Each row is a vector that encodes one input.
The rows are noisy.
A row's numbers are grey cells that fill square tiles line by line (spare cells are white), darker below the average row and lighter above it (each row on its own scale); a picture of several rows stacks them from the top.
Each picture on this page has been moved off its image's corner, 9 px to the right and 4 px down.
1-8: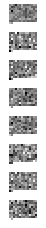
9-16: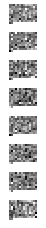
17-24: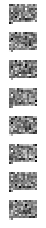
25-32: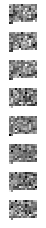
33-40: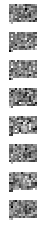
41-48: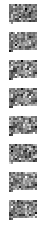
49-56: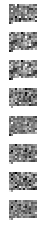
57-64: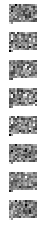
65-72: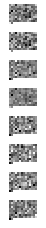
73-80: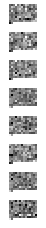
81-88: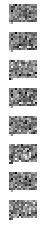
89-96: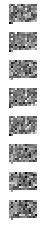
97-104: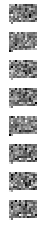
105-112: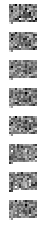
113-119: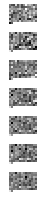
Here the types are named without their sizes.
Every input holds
either a point on a line and a node of a tree, or four true/false values.
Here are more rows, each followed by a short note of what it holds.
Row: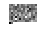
a point on a line and a node of a tree
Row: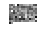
a point on a line and a node of a tree
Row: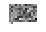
four true/false values
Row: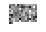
a point on a line and a node of a tree
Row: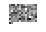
a point on a line and a node of a tree
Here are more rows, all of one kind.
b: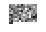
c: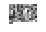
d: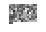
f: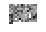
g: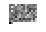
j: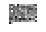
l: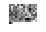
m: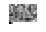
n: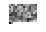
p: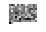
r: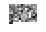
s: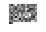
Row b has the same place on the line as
d and r.
